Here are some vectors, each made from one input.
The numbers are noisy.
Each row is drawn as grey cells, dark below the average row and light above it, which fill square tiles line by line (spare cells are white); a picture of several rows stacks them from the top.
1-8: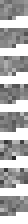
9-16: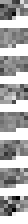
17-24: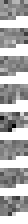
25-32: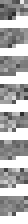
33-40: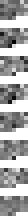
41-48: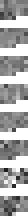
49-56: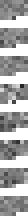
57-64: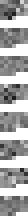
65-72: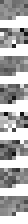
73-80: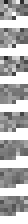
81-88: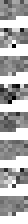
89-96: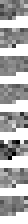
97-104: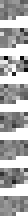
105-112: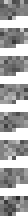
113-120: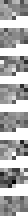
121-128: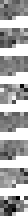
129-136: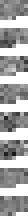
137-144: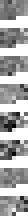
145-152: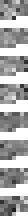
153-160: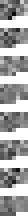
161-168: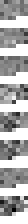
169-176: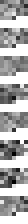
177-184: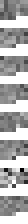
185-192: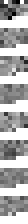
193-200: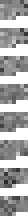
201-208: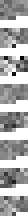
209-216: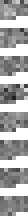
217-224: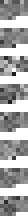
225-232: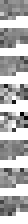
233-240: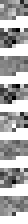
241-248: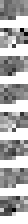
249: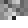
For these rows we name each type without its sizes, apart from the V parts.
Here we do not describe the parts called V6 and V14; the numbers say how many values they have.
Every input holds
a point on a line, together with either a true/false value and a value of V6, or a value of V14.
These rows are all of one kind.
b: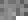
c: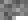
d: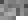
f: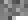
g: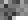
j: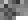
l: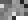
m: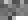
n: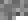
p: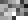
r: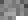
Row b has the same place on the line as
m and r.
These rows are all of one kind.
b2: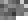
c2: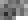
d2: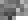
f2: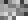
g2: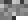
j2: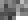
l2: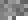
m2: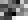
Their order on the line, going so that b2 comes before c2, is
b2, l2, f2, d2, m2, c2, j2, g2.
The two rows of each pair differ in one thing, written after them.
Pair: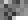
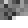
the value of V6
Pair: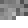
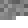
the place on the line
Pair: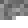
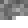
the value of V6
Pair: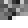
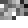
the place on the line
